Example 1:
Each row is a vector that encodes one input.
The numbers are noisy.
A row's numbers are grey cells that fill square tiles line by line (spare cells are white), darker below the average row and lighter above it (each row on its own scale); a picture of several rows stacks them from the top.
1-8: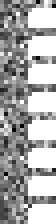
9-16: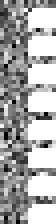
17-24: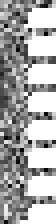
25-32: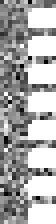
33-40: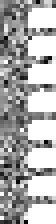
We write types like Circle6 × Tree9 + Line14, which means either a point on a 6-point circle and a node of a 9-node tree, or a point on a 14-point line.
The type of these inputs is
Label7.
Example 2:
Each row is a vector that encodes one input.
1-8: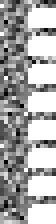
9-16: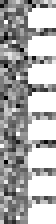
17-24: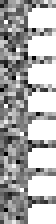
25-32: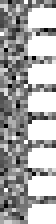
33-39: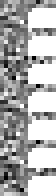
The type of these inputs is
Bool × Bool × Bool.
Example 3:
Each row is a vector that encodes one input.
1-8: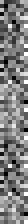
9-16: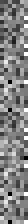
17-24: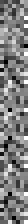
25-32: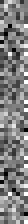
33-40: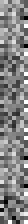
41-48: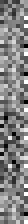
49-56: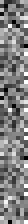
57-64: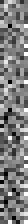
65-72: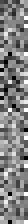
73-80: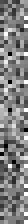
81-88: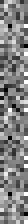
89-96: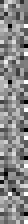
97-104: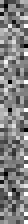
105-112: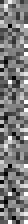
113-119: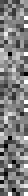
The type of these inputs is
Line4.
